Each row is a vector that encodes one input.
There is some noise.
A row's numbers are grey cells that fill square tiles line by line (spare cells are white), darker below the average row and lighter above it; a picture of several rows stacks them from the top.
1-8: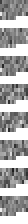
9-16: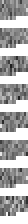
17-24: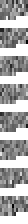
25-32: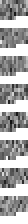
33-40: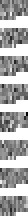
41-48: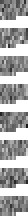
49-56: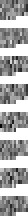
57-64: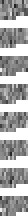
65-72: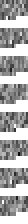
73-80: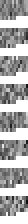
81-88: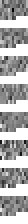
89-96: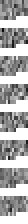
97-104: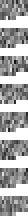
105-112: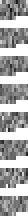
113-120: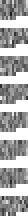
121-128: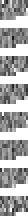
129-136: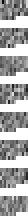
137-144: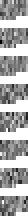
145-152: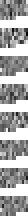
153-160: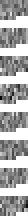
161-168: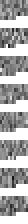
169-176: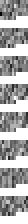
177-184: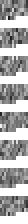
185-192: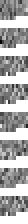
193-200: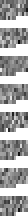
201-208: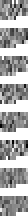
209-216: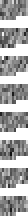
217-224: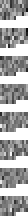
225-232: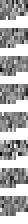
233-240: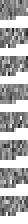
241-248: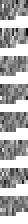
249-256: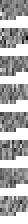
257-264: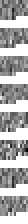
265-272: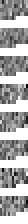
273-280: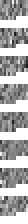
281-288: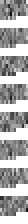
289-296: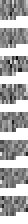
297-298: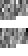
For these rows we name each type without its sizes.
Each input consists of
either a label, or a node of a tree.
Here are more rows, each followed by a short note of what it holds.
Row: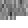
a node of a tree
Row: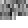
a node of a tree
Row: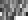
a node of a tree
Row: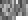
a node of a tree
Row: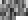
a node of a tree
